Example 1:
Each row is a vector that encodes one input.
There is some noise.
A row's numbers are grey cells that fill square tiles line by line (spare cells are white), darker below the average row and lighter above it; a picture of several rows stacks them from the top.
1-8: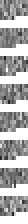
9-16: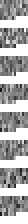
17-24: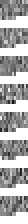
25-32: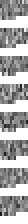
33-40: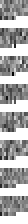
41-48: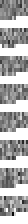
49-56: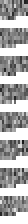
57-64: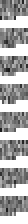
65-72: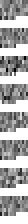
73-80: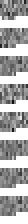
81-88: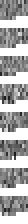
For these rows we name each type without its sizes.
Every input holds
three true/false values.
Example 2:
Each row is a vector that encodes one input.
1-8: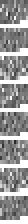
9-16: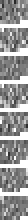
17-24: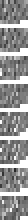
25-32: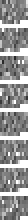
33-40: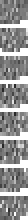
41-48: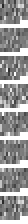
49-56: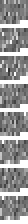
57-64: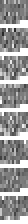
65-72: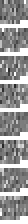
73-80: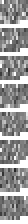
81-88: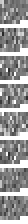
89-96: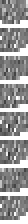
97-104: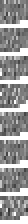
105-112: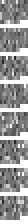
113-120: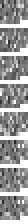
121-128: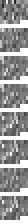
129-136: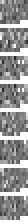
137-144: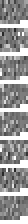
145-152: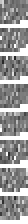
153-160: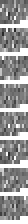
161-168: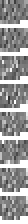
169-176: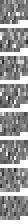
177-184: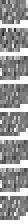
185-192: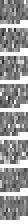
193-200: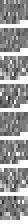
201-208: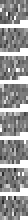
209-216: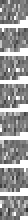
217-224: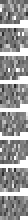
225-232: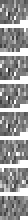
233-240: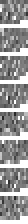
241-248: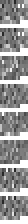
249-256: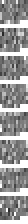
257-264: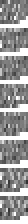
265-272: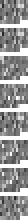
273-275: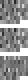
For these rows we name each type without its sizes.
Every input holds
a node of a tree.
